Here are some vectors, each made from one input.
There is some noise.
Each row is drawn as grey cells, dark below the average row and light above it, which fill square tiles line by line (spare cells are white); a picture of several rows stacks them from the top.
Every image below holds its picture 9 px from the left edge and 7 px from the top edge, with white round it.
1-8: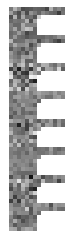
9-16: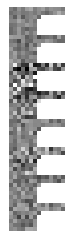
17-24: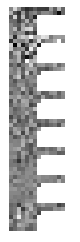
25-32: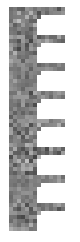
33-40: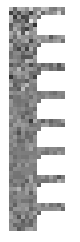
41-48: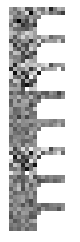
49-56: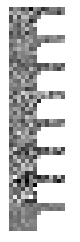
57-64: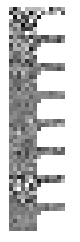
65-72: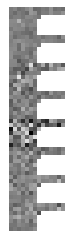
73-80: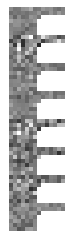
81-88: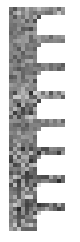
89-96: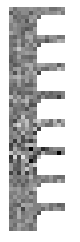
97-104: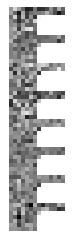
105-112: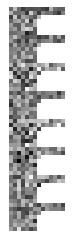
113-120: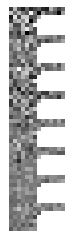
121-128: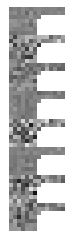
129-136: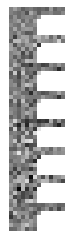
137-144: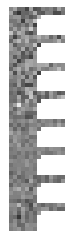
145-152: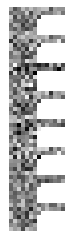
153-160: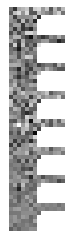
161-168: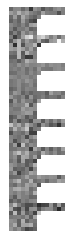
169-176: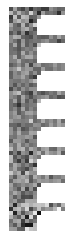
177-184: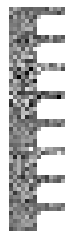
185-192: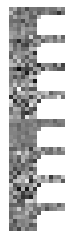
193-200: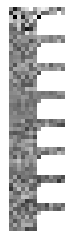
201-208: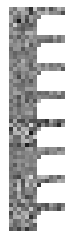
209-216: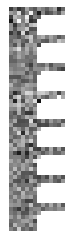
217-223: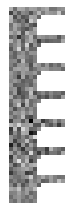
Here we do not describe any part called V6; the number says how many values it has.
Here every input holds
either a point on a 5-point circle, or four true/false values, or a value of V6.
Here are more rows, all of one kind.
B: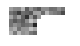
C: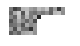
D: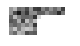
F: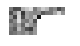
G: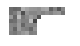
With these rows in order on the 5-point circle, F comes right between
C and G.
